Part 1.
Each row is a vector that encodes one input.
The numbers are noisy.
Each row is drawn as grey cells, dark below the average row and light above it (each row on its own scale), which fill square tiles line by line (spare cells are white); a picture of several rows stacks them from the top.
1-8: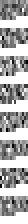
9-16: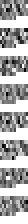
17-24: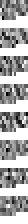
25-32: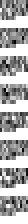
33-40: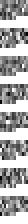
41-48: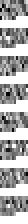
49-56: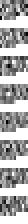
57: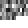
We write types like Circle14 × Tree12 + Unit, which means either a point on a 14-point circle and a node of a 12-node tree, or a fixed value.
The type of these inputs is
Bool × Circle5.
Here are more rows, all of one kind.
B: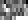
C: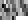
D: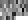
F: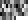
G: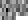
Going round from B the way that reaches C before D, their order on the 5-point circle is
B, F, G, C, D.
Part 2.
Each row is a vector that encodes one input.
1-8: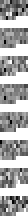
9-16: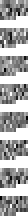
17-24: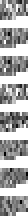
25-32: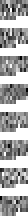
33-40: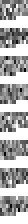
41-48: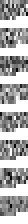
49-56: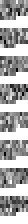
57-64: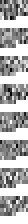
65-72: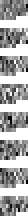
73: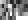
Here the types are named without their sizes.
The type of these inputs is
(Bool × Bool × Bool × Bool + Unit) × Tree.
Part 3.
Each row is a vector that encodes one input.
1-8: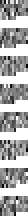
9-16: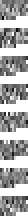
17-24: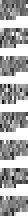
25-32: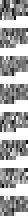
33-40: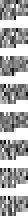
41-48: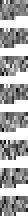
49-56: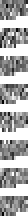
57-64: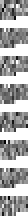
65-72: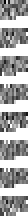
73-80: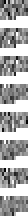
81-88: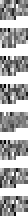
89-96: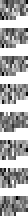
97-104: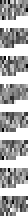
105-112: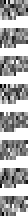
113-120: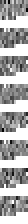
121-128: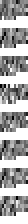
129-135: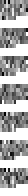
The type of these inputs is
Bool × Label4.
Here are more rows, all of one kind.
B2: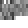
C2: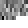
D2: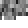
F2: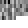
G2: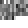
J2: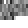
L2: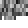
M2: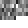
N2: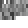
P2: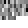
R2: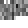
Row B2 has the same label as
G2, J2, N2 and R2.
